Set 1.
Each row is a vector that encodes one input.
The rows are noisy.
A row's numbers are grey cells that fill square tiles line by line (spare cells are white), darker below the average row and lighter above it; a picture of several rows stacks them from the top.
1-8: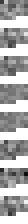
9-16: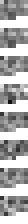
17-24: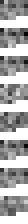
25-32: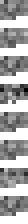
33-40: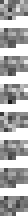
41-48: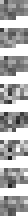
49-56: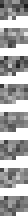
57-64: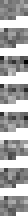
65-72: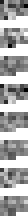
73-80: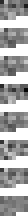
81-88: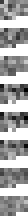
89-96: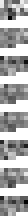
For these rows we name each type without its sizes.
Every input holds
a point on a line.
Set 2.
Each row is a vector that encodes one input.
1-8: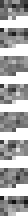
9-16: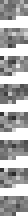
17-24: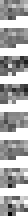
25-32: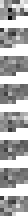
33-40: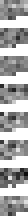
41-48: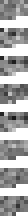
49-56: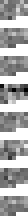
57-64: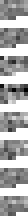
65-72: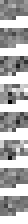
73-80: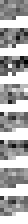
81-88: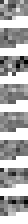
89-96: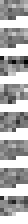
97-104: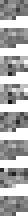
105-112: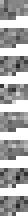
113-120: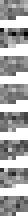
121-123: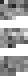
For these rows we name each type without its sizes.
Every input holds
a point on a line.
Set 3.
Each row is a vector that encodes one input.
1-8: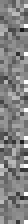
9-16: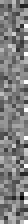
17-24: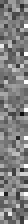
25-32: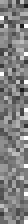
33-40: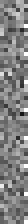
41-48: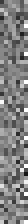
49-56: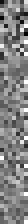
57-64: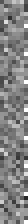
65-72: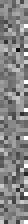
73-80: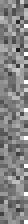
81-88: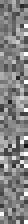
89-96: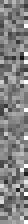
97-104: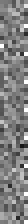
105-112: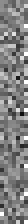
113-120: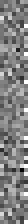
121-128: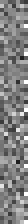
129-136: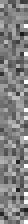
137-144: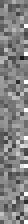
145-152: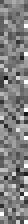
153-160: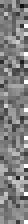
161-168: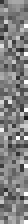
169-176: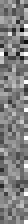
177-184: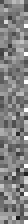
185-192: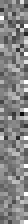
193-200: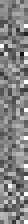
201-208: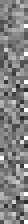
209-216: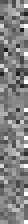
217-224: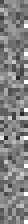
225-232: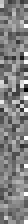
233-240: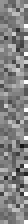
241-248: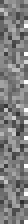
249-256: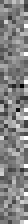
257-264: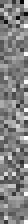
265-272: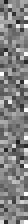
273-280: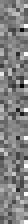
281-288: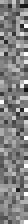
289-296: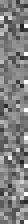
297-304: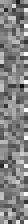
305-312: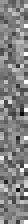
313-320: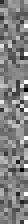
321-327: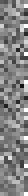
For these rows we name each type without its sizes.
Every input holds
a point on a line.
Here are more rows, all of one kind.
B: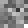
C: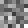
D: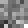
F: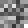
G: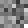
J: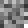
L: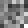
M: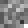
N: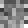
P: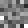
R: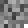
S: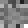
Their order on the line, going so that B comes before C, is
N, S, B, D, M, J, L, R, P, C, G, F.
